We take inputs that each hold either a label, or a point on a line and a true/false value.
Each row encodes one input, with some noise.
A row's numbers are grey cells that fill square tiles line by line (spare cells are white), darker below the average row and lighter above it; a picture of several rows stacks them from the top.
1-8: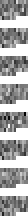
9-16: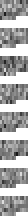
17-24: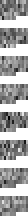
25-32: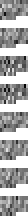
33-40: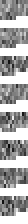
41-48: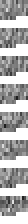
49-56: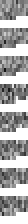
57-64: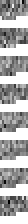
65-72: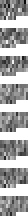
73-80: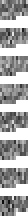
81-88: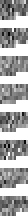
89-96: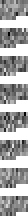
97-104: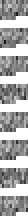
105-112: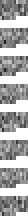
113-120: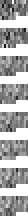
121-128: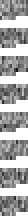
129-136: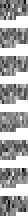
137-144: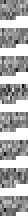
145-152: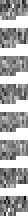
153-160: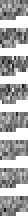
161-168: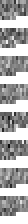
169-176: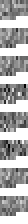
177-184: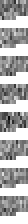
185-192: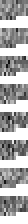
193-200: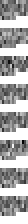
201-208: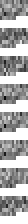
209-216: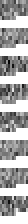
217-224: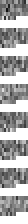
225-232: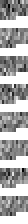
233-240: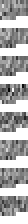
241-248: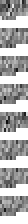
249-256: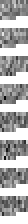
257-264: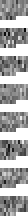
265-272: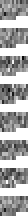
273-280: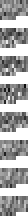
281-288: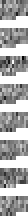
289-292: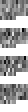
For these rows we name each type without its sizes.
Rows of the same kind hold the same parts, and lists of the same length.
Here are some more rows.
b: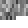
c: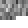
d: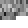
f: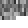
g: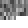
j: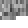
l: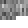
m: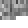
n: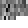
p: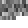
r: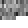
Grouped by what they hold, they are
b, c, d, j, l, m, r
f, g, n, p

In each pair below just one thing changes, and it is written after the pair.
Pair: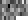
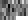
the place on the line
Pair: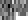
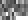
the place on the line
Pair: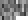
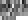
the place on the line
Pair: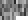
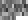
the place on the line
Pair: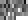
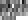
the true/false value
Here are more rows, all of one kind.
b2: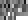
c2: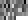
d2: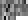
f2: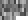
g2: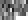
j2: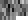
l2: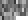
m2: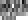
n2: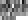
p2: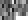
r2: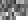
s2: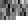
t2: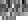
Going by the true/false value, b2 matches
c2, d2, j2 and s2.
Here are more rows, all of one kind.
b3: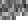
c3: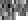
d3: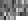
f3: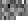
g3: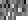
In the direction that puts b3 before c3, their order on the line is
g3, b3, f3, d3, c3.
